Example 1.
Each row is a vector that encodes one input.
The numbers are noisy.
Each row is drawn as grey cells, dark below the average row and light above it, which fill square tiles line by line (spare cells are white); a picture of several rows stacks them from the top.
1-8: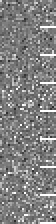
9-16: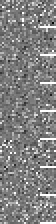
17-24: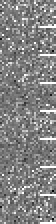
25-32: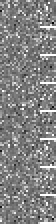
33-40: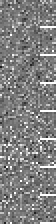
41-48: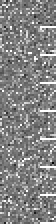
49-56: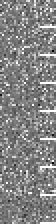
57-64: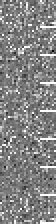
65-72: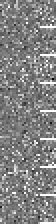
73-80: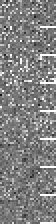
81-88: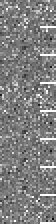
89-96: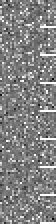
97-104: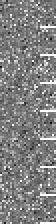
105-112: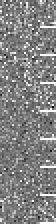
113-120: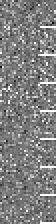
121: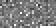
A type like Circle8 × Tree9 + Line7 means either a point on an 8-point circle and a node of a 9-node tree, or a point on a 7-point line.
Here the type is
Circle8 + Line3 × Line5 + Tree7 + Unit.
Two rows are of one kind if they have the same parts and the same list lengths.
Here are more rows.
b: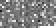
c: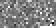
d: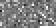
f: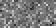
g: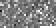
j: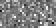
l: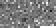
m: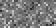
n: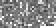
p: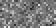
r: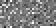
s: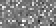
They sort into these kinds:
b, c, d, g, j, s
f, m, p
l
n, r

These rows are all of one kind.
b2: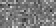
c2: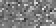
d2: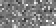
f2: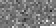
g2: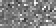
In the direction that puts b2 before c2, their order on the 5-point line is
b2, f2, c2, g2, d2.
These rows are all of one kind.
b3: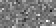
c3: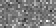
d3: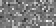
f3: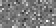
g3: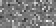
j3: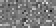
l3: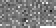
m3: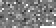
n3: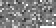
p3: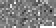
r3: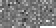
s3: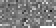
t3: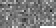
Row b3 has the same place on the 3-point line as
c3, f3, r3 and t3.
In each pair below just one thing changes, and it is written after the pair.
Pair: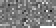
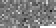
the place on the 5-point line
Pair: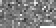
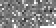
the place on the 5-point line
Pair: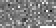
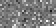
the place on the 3-point line
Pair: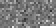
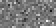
the place on the 5-point line
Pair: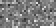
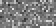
the place on the 5-point line
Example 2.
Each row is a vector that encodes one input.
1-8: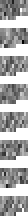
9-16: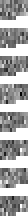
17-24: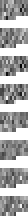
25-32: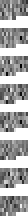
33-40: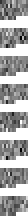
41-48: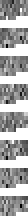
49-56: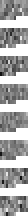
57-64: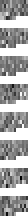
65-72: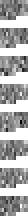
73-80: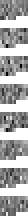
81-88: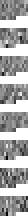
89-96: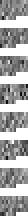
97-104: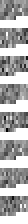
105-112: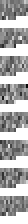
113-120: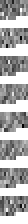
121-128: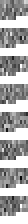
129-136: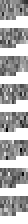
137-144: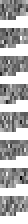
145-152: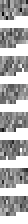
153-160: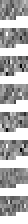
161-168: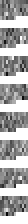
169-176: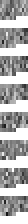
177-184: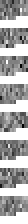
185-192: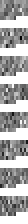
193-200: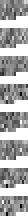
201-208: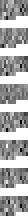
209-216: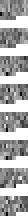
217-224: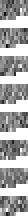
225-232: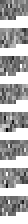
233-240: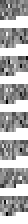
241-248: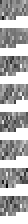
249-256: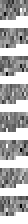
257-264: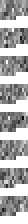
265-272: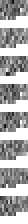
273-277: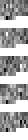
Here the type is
(Tree11 + Tree18) × Tree13.
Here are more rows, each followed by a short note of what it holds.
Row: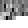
a node of a 13-node tree and a node of an 18-node tree
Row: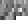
a node of an 11-node tree and a node of a 13-node tree
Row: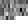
a node of a 13-node tree and a node of an 18-node tree
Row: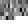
a node of a 13-node tree and a node of an 18-node tree
